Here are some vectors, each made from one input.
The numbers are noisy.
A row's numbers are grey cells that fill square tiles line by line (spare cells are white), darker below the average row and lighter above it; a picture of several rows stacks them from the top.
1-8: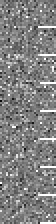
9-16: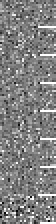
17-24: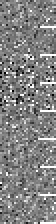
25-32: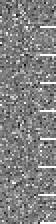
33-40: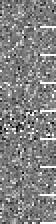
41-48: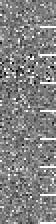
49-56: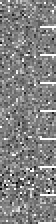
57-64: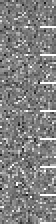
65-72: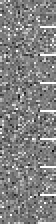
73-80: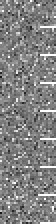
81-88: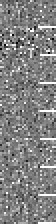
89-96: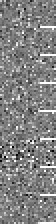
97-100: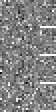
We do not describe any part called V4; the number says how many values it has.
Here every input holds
a list of up to two items, each a true/false value and a value of V4.
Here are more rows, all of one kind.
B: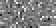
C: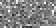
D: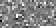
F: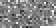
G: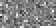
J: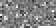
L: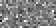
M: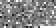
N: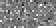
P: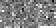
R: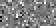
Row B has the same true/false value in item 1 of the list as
N and P.
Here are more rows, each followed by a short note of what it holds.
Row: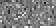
a list of one item
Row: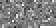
a list of one item
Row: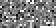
the empty list
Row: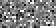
the empty list
